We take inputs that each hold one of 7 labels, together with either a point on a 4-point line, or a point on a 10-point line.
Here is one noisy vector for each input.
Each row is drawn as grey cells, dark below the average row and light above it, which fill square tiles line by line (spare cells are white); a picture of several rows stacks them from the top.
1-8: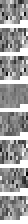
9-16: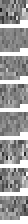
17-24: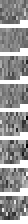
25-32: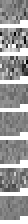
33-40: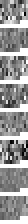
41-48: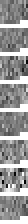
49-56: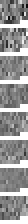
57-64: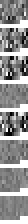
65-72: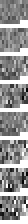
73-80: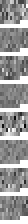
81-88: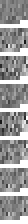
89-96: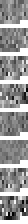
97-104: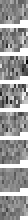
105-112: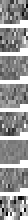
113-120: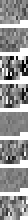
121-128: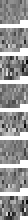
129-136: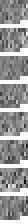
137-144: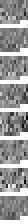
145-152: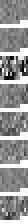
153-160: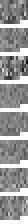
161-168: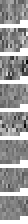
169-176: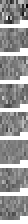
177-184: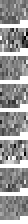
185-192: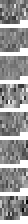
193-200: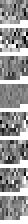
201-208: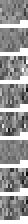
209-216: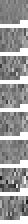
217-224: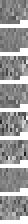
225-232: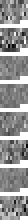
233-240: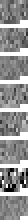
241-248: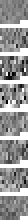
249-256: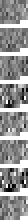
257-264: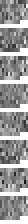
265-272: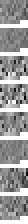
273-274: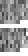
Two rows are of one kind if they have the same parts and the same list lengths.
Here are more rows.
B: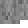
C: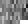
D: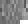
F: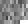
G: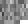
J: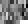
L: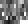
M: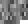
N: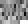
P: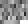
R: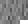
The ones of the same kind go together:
B, C, F, G, J, M, N, R
D, L, P

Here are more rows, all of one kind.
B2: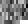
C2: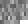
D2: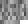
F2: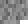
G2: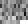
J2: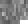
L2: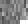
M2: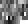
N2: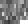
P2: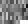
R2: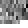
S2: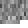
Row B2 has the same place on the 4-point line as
C2, J2 and R2.
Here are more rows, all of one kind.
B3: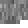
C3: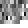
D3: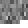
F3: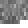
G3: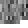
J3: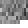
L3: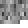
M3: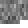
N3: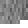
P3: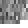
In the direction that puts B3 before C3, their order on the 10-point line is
G3, J3, B3, M3, C3, F3, P3, L3, N3, D3.
